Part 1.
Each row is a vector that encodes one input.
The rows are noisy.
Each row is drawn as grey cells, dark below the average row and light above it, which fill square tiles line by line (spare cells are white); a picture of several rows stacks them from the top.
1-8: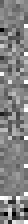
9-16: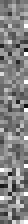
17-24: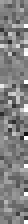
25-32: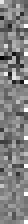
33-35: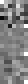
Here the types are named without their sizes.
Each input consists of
a point on each of two lines.
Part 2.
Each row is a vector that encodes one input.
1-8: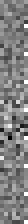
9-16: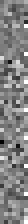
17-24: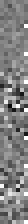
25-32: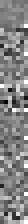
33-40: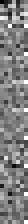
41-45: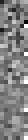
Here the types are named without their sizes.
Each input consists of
a point on each of two lines.
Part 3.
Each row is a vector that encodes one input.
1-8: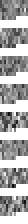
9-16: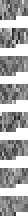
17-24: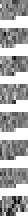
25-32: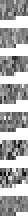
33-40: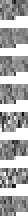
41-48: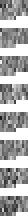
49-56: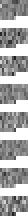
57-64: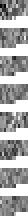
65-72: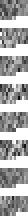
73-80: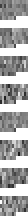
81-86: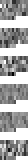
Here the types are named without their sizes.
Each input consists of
a label.
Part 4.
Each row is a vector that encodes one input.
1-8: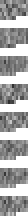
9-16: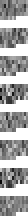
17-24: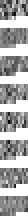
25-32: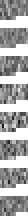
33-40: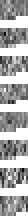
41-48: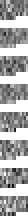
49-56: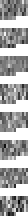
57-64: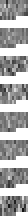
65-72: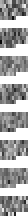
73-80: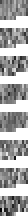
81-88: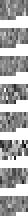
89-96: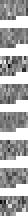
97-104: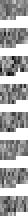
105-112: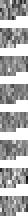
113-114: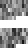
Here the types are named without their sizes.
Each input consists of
either a fixed value, or three true/false values.
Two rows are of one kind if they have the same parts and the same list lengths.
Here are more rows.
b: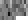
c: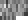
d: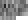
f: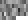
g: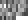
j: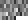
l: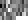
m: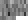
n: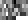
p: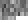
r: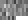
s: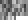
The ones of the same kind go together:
b, c, d, f, g, l, m, p, r, s
j, n

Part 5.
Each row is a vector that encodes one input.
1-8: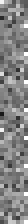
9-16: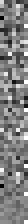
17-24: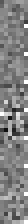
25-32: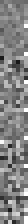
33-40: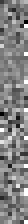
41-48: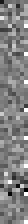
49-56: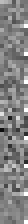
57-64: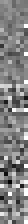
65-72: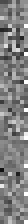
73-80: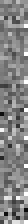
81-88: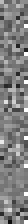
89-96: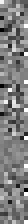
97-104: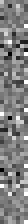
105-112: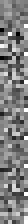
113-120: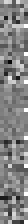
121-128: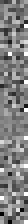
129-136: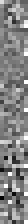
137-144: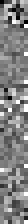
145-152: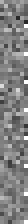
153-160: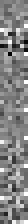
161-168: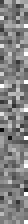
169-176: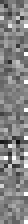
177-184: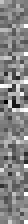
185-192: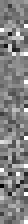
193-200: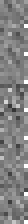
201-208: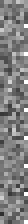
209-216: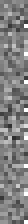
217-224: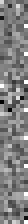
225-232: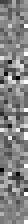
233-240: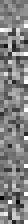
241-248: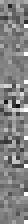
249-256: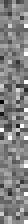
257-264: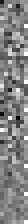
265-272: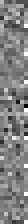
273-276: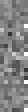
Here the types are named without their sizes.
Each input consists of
a point on each of two lines.
